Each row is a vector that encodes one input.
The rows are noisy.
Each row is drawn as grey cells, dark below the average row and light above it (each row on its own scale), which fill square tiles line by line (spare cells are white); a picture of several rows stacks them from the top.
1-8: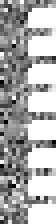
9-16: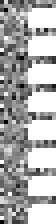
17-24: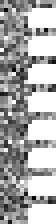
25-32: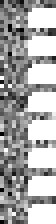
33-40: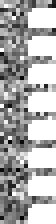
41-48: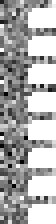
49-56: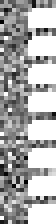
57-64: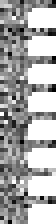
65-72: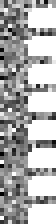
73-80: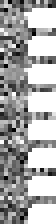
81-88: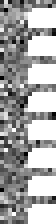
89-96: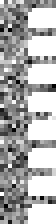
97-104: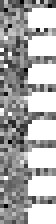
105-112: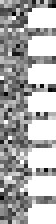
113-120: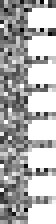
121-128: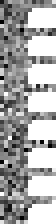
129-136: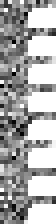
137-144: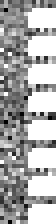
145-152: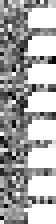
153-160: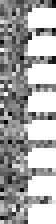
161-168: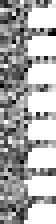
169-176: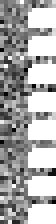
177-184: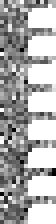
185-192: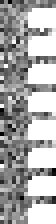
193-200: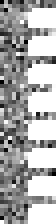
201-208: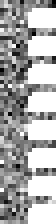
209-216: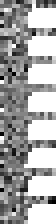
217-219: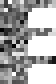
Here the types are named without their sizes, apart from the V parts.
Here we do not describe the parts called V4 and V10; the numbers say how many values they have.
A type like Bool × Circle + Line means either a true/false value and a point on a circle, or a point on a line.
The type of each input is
Bool × (Circle × V4 + V10).
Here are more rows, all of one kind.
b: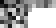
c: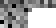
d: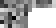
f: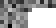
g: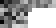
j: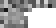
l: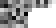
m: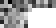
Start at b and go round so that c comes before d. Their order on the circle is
b, j, f, c, d, g, m, l.
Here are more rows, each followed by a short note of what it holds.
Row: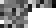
a true/false value and a value of V10
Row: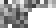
a true/false value and a value of V10
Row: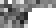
a true/false value and a value of V10
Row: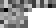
a point on a circle, a true/false value and a value of V4
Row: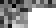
a point on a circle, a true/false value and a value of V4
